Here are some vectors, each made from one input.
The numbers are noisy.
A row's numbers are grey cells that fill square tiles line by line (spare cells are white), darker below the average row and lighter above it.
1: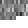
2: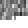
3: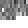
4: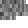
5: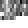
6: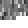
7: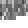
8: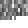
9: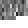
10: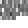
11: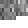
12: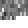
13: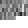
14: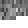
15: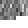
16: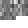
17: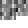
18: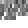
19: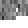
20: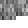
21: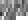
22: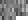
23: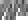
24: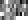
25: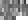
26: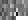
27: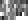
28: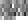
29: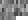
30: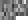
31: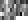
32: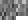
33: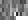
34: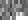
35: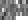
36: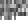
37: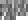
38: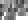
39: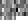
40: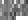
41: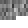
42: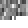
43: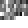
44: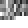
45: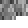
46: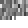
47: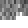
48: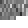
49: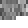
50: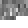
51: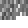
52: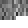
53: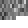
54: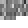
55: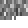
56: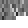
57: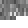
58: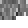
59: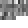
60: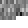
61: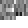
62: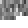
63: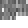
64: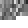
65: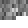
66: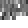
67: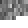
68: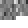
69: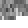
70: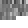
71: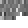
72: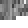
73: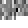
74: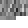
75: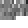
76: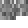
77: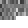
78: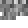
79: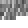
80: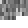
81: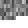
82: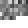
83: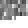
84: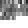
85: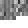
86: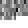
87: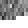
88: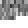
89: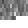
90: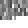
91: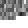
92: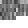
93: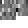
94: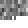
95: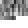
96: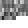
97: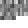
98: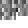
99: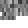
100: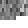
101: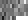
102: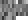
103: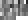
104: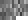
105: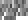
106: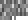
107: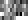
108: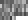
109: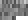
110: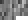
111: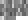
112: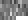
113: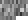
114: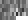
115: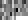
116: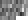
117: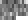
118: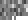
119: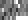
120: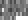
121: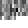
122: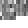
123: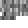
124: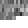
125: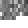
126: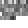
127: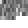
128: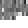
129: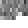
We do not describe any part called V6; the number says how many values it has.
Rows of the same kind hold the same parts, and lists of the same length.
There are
3 kinds of row.
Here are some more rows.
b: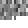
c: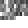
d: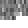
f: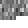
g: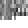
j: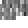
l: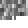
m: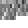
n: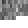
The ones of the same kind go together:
b, f, g, l, m
c
d, j, n

